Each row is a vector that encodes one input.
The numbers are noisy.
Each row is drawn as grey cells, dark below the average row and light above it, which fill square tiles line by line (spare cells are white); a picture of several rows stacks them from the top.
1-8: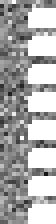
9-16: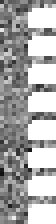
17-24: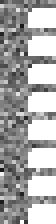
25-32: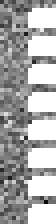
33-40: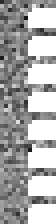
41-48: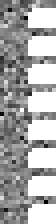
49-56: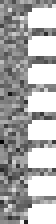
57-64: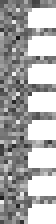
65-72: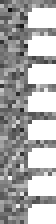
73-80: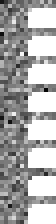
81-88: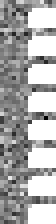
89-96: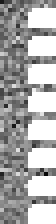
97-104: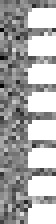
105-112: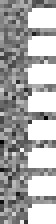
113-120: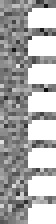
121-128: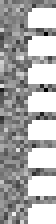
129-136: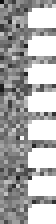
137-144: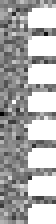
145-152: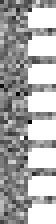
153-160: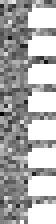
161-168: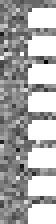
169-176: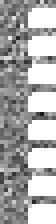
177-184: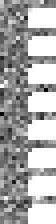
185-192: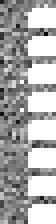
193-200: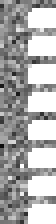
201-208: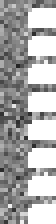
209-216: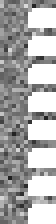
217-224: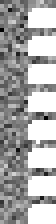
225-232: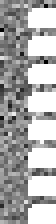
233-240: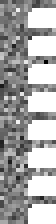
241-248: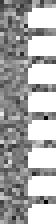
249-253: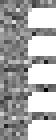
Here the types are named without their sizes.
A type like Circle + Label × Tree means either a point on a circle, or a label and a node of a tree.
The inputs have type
(Bool × Bool × Bool + Line) × (Circle + Tree).
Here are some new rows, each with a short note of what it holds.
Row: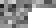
a point on a circle and three true/false values
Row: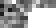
a point on a circle and three true/false values
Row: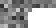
a point on a circle and a point on a line
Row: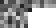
a point on a circle and three true/false values
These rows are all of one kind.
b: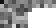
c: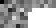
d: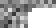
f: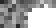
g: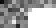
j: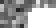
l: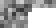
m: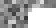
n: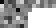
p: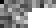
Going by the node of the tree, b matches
j and l.
